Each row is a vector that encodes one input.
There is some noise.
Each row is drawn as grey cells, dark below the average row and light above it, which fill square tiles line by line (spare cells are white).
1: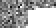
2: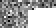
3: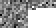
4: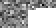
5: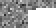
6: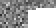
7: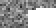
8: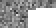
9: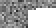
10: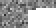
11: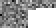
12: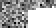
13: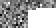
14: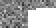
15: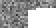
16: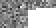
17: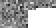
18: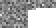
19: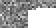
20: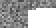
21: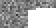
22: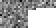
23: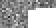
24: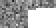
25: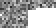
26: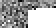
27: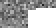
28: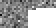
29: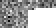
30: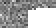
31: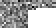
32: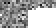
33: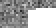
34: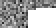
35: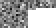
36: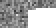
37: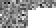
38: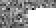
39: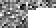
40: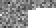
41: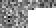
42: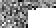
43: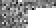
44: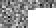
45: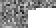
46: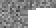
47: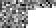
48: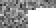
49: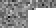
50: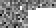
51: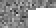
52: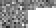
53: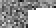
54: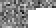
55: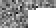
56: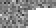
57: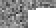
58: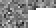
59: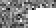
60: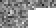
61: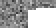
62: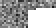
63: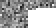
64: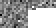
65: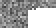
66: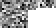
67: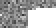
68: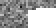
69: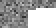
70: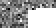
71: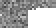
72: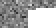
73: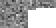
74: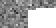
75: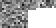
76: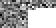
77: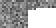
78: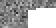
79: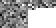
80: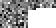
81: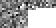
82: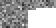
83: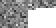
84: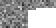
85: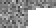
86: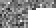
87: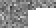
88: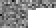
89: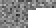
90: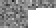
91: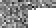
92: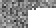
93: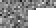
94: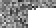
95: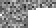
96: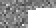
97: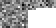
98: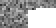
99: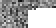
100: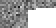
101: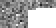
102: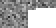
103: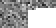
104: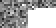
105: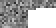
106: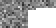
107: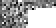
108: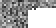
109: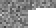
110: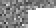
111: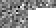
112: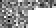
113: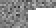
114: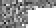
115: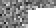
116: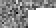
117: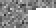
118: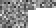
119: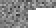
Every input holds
either a point on an 8-point circle, or a point on a 9-point circle, or a point on a 5-point line.
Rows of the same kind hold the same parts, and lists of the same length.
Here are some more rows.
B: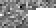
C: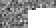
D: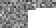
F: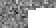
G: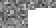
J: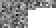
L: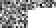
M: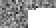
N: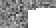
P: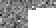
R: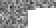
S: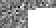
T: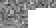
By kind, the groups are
B, C, P
D, J, L, R, S
F, G, M, N, T

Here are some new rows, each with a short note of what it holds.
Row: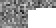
a point on an 8-point circle
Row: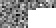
a point on a 9-point circle
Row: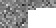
a point on a 5-point line
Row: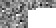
a point on an 8-point circle
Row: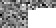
a point on an 8-point circle
